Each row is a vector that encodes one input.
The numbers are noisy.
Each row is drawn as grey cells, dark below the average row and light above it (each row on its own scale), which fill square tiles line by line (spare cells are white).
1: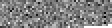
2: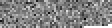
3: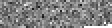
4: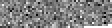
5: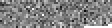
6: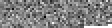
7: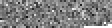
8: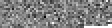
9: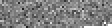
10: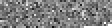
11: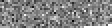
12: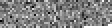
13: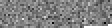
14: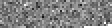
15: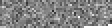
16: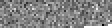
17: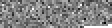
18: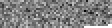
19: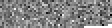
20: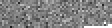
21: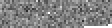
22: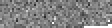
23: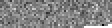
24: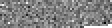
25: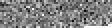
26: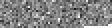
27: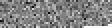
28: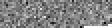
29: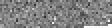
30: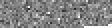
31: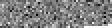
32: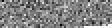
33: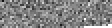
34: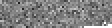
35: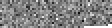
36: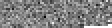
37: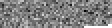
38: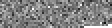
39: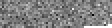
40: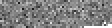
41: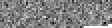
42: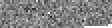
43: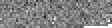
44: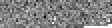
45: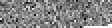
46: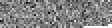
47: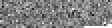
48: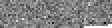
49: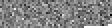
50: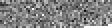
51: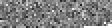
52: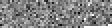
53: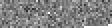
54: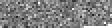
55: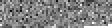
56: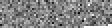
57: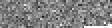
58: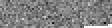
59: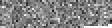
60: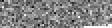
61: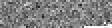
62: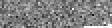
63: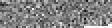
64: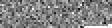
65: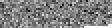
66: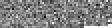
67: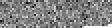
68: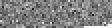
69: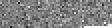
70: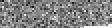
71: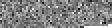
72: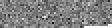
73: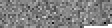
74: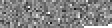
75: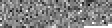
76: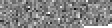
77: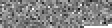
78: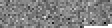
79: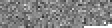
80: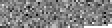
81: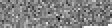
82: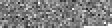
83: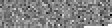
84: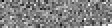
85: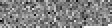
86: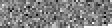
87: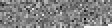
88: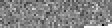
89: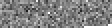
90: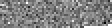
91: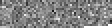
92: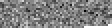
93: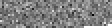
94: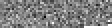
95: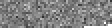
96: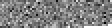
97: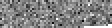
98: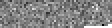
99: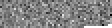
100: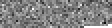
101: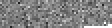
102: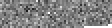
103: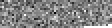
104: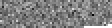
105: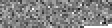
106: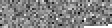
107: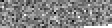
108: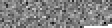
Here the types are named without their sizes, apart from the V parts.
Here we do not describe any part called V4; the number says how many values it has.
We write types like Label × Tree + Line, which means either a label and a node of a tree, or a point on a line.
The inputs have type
Bool × (Tree + V4).
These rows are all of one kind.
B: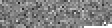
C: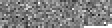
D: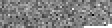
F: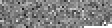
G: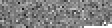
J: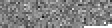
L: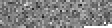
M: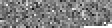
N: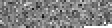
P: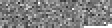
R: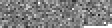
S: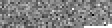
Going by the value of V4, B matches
F and G.
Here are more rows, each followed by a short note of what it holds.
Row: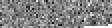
a node of a tree and a true/false value
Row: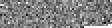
a node of a tree and a true/false value
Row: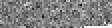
a true/false value and a value of V4
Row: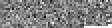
a node of a tree and a true/false value
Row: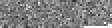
a true/false value and a value of V4
